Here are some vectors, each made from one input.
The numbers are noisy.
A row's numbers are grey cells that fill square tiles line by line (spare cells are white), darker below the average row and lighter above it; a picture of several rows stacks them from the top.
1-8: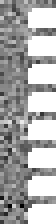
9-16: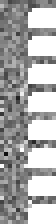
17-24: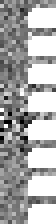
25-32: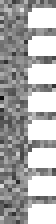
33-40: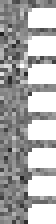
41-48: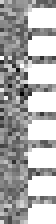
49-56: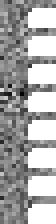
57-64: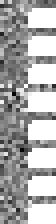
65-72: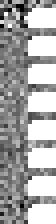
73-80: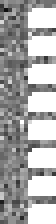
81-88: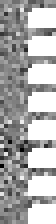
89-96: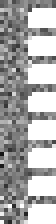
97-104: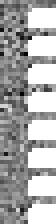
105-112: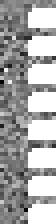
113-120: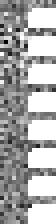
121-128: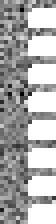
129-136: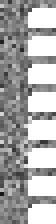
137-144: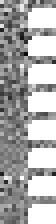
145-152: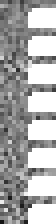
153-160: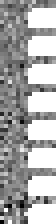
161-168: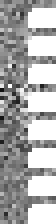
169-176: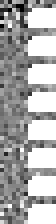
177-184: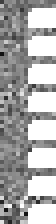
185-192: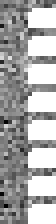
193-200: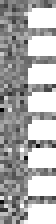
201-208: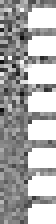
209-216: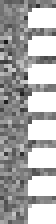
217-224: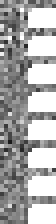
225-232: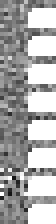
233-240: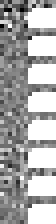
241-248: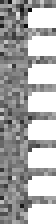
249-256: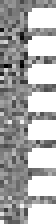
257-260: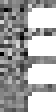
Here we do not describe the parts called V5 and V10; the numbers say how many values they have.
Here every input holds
either a point on a 7-point line, a node of a 9-node tree, three true/false values and a value of V5, or a value of V10.
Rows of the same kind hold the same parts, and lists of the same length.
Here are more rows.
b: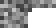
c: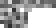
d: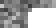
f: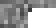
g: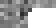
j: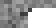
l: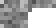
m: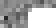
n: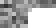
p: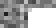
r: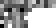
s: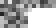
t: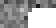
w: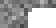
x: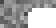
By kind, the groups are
b, c, d, f, g, j, l, m, p, t, w, x
n, r, s

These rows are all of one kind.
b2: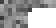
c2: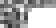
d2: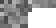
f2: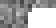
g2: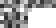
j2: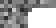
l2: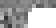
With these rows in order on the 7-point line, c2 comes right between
b2 and f2.
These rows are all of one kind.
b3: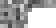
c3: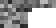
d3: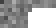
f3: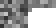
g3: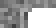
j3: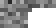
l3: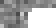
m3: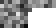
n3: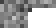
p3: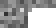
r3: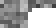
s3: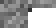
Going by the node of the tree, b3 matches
d3 and p3.
